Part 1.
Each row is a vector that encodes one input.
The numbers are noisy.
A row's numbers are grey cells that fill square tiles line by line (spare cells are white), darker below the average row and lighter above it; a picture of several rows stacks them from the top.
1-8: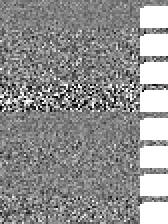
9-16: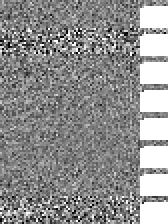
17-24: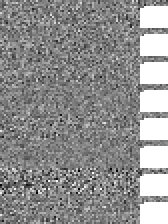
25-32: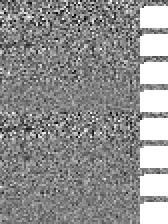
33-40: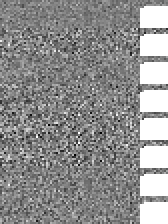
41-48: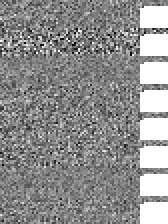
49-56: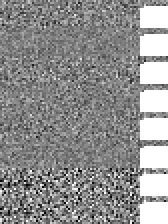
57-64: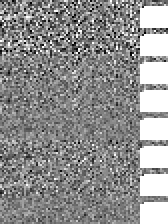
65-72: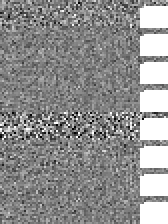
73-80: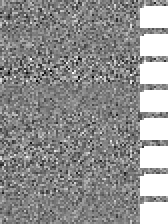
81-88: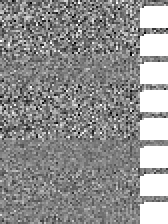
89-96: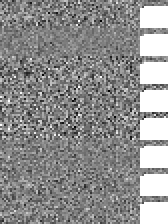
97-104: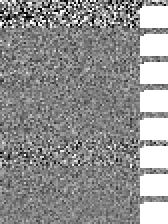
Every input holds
a point on a 20-point line.
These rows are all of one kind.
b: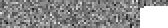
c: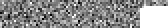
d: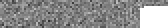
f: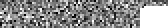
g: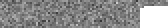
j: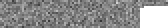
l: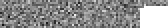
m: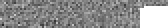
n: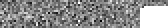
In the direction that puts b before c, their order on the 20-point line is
b, f, c, n, g, j, d, m, l.
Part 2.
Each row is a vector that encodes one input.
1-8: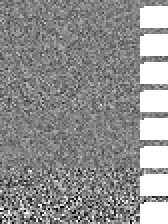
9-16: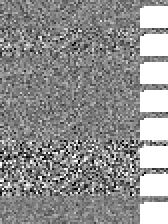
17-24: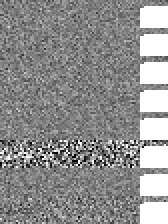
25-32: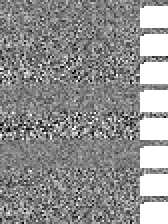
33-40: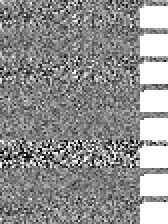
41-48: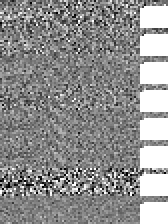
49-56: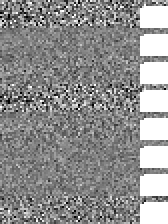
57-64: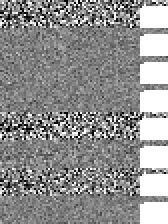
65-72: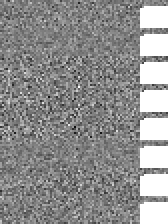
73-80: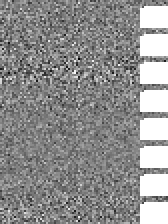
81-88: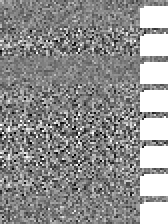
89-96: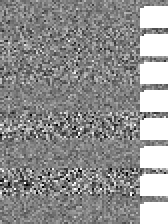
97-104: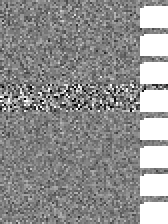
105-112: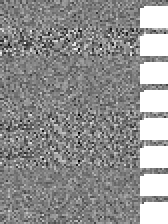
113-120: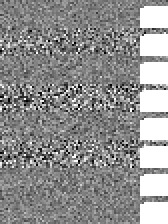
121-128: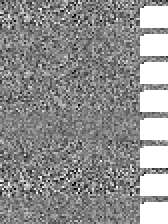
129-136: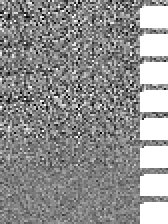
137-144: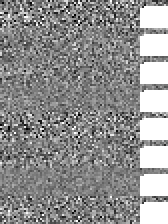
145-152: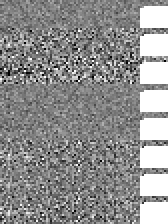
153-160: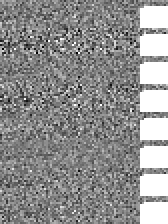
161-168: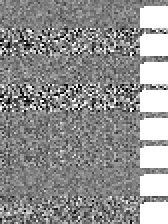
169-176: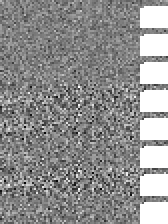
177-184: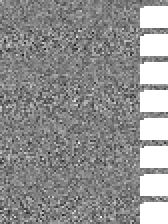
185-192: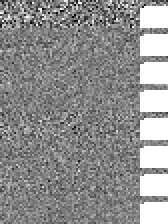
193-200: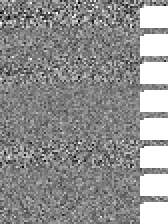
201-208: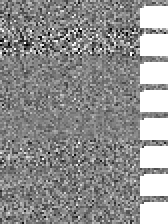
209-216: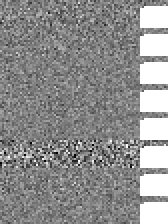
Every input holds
a point on a 9-point line.
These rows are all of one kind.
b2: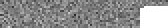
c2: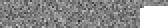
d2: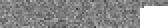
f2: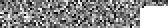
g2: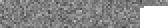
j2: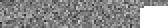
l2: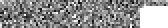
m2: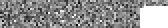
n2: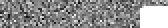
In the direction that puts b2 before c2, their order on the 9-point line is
m2, j2, n2, g2, l2, d2, f2, b2, c2.
